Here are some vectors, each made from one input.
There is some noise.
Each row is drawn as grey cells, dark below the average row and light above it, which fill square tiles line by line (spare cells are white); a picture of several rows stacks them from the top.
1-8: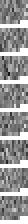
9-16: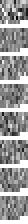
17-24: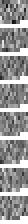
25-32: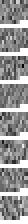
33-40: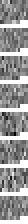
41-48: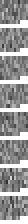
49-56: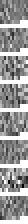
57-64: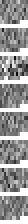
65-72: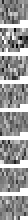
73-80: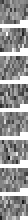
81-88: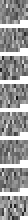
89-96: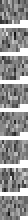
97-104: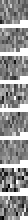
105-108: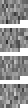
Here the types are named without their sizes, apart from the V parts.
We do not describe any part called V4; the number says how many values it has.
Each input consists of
a list of items, each a true/false value and a value of V4.
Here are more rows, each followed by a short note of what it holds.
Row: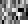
the empty list
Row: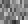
a list of two items
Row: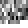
the empty list
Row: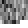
a list of two items
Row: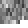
a list of one item
